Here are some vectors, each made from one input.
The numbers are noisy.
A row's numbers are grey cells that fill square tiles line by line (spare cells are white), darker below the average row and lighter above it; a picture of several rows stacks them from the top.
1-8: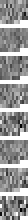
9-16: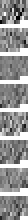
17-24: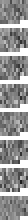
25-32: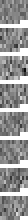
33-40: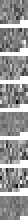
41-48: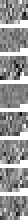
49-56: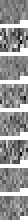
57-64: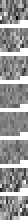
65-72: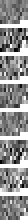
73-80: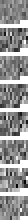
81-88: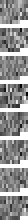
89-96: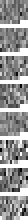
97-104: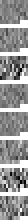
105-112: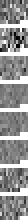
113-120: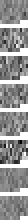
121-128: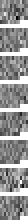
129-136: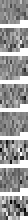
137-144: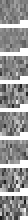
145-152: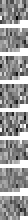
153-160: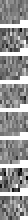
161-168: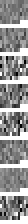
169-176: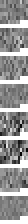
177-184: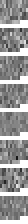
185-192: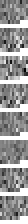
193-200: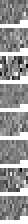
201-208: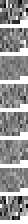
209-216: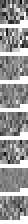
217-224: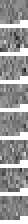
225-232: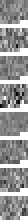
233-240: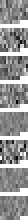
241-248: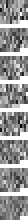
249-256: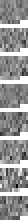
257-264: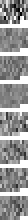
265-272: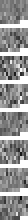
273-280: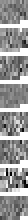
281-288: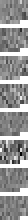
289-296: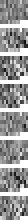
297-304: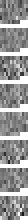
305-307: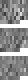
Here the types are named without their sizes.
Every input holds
a node of a tree, together with a list of items, each either a label, or a point on a line.
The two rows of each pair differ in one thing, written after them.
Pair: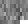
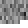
the place on the line in item 2 of the list
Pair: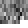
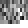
the label in item 1 of the list
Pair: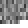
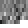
the node of the tree
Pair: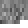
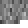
the label in item 1 of the list
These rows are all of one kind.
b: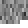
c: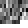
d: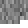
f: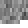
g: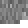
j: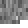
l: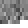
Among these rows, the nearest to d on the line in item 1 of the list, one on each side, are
g and j.
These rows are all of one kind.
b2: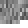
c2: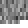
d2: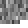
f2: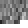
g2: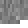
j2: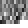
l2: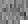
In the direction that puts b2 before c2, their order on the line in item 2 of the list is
l2, b2, f2, g2, j2, d2, c2.
